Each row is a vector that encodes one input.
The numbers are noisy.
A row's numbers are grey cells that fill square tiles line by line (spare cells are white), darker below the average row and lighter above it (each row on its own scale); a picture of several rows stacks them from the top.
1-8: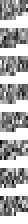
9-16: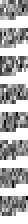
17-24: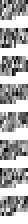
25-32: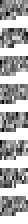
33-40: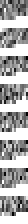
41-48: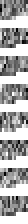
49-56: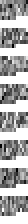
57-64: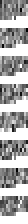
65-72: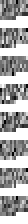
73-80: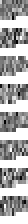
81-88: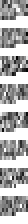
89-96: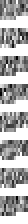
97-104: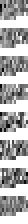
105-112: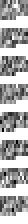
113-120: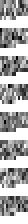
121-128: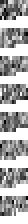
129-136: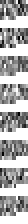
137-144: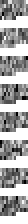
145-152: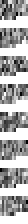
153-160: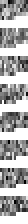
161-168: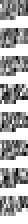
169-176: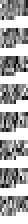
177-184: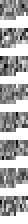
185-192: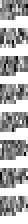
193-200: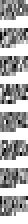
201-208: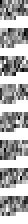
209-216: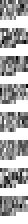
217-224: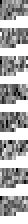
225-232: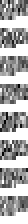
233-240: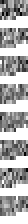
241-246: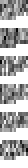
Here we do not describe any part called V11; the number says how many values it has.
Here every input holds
a list of up to two items, each one of 5 labels and a value of V11.
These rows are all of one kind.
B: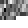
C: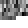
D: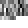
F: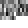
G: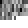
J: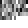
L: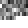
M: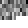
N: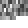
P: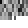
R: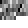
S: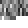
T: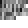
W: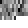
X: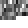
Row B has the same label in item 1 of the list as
J, L, M and X.
